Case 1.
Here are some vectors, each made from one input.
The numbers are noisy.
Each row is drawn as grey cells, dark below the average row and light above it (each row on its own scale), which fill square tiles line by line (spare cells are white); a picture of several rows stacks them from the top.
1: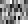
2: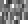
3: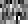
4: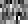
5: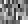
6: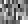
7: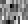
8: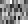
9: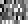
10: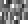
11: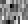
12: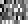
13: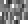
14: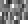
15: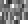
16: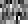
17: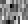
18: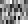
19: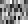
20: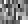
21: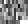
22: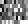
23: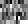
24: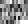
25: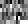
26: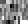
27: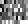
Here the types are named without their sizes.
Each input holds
a point on a line.
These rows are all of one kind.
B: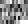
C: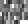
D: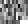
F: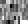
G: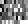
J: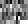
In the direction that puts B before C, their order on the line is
F, B, D, C, J, G.
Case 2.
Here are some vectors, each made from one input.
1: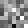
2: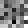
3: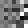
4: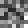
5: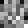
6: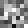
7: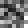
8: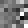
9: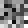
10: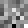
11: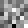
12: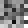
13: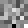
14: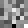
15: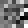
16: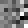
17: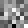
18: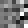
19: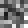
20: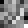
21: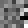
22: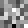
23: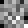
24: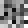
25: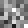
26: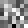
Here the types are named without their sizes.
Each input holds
a point on a line.
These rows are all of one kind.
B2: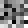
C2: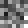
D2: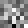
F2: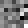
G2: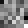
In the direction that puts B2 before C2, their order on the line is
B2, C2, F2, G2, D2.
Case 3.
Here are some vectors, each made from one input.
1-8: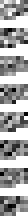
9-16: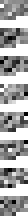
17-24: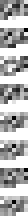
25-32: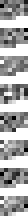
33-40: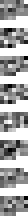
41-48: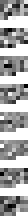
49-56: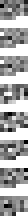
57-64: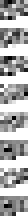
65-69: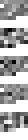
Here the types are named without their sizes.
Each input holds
either a fixed value, or four true/false values.
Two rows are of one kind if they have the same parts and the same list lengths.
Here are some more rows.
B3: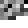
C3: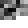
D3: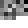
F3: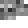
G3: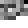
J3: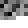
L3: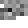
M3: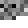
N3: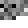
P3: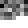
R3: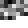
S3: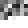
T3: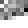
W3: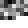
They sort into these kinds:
B3, C3, D3, F3, G3, J3, L3, M3, N3, P3, S3, T3
R3, W3

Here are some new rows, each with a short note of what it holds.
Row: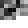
four true/false values
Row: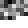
a fixed value
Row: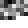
a fixed value
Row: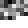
a fixed value
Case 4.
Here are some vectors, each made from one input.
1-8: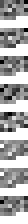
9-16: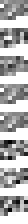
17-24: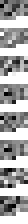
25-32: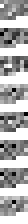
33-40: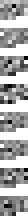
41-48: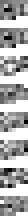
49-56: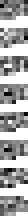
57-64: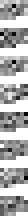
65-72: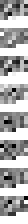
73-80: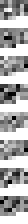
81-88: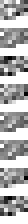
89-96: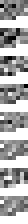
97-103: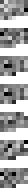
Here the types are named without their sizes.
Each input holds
either a fixed value, or four true/false values.
